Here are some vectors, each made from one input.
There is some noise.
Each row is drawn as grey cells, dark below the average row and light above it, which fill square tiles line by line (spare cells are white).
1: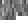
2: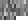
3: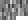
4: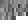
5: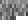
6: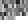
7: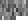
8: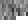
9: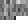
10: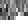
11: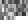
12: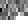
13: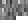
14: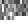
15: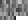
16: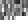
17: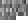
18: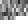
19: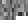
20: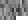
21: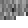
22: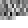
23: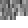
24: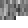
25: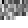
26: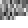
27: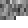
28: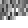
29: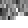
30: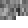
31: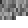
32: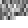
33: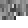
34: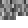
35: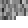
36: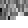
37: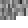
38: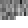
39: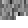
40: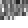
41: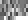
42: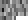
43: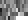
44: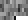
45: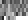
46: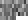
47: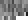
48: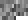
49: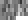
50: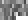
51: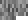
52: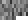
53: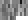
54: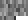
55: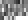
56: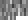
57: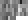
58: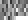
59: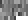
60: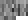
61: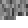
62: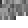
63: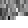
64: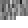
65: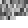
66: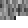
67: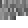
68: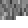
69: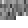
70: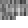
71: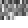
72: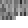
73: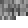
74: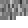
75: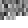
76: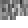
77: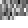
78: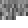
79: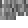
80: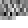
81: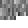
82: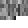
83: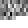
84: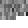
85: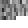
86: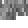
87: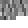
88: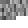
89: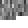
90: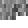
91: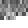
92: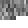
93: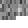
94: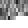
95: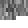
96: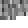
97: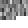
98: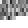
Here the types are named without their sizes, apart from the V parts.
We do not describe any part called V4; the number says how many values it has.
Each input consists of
either a true/false value and a value of V4, or a list of points on a line.
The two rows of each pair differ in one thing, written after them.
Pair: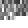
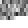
the true/false value
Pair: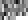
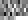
the true/false value
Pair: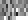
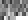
the true/false value
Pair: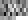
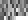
the value of V4
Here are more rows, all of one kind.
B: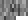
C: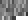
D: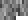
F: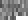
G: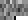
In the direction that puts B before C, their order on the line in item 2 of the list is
G, D, F, B, C.
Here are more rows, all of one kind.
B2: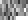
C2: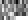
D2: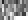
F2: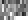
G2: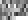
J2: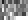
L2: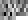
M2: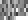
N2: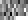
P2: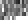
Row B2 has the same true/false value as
G2, L2, M2 and N2.
